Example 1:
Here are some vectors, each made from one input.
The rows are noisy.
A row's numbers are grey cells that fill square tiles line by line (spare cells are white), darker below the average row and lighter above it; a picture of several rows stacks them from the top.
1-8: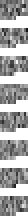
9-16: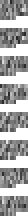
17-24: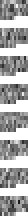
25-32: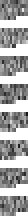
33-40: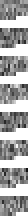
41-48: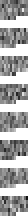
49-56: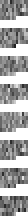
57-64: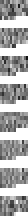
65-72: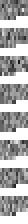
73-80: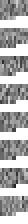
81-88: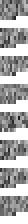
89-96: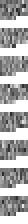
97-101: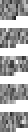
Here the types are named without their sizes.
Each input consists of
a node of a tree.
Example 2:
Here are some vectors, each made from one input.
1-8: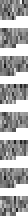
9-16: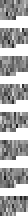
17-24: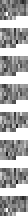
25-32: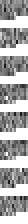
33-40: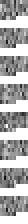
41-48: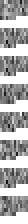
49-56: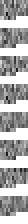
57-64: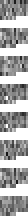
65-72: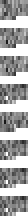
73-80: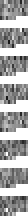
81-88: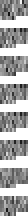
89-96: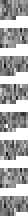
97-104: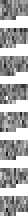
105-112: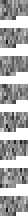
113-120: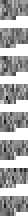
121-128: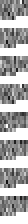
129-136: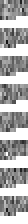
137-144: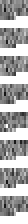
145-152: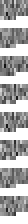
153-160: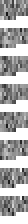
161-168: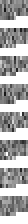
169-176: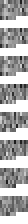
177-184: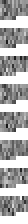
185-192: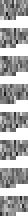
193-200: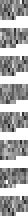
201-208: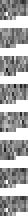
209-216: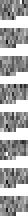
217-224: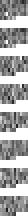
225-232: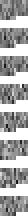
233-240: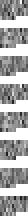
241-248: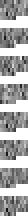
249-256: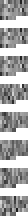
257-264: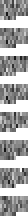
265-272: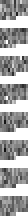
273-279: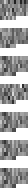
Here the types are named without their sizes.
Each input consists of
a node of a tree.
